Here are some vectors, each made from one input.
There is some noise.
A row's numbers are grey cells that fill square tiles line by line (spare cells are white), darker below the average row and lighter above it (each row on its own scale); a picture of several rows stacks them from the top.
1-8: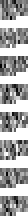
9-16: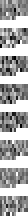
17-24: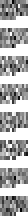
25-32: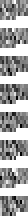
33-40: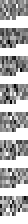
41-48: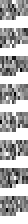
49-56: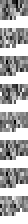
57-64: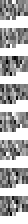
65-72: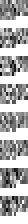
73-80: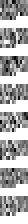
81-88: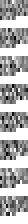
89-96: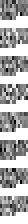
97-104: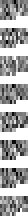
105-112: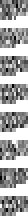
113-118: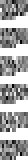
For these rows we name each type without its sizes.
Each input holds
either a fixed value, or a label and a true/false value, or a node of a tree.
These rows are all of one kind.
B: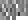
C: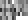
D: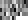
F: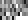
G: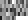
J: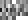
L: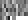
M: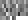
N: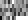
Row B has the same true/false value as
J, L and M.
